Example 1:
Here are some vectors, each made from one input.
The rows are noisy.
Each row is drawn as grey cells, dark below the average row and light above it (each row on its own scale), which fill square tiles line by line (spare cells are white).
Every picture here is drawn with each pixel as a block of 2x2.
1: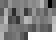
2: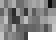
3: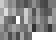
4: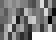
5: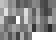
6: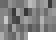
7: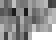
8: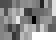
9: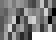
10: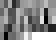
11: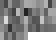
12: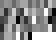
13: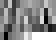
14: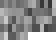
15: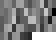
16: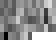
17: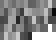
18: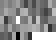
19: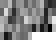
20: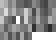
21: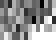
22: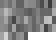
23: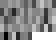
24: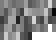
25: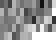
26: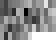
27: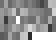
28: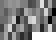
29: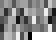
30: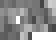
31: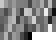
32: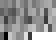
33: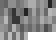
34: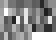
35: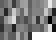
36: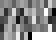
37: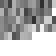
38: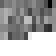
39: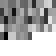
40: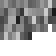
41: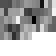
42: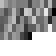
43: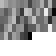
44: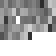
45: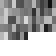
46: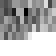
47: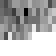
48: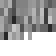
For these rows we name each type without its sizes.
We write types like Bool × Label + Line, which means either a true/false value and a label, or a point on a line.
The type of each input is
(Bool × Bool × Bool + Unit) × Line.
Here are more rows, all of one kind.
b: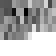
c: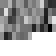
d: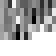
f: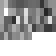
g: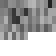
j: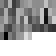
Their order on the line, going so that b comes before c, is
j, b, g, f, d, c.
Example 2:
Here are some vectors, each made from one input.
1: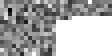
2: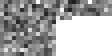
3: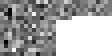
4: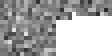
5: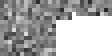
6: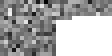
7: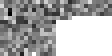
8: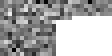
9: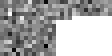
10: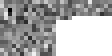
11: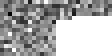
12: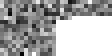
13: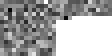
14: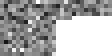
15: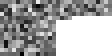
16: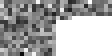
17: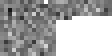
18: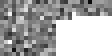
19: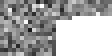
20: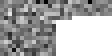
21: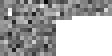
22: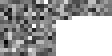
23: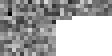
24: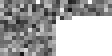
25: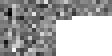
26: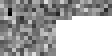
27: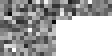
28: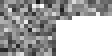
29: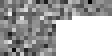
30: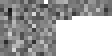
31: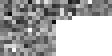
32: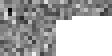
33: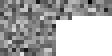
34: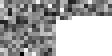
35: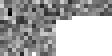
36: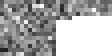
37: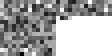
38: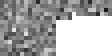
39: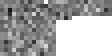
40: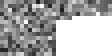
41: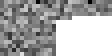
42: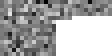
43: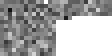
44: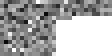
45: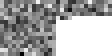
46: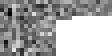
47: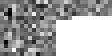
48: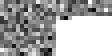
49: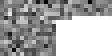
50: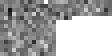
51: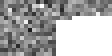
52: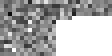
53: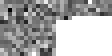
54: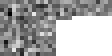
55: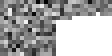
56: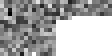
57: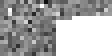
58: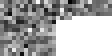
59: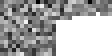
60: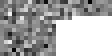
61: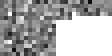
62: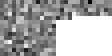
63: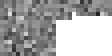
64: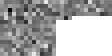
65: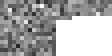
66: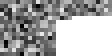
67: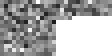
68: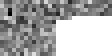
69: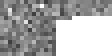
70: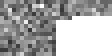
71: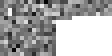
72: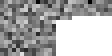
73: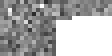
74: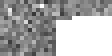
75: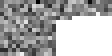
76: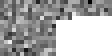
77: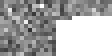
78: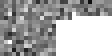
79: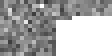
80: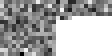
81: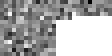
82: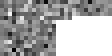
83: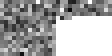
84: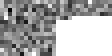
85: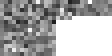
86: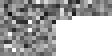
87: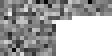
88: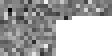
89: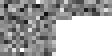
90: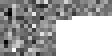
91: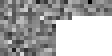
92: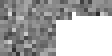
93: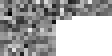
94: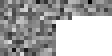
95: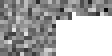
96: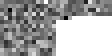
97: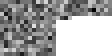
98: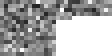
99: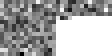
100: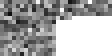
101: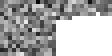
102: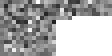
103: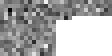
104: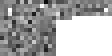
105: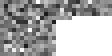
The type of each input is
Line7 + Line11.
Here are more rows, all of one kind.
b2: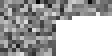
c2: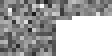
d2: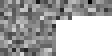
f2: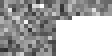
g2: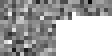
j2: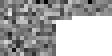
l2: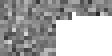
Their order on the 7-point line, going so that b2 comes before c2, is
l2, g2, d2, j2, b2, c2, f2.
